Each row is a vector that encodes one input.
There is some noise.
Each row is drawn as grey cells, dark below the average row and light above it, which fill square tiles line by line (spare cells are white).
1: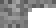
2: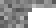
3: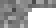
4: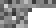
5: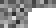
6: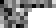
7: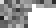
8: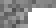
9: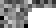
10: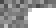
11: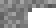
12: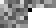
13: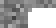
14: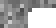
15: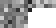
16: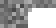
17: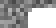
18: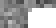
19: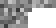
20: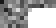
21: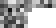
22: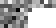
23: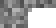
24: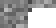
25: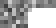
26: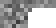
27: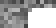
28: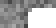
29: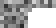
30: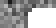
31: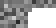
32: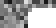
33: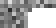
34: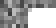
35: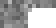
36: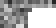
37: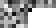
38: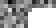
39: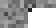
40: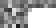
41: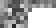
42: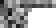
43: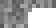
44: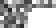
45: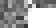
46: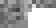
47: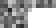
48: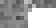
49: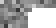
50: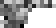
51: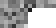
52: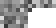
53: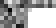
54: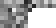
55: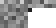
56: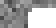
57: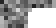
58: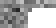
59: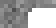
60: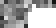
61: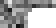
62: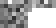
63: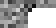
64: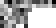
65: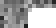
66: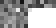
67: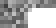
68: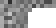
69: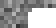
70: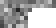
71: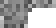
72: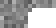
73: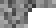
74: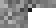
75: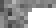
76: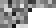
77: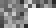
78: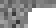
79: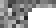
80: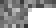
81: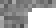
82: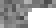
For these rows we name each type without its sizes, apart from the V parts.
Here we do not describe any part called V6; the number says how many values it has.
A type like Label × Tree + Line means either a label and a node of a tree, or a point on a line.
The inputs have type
(Line × Line + Unit) × V6 + Tree.
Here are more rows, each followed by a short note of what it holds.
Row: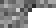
a node of a tree
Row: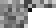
a node of a tree
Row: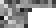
a node of a tree
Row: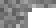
a point on each of two lines and a value of V6
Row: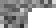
a value of V6
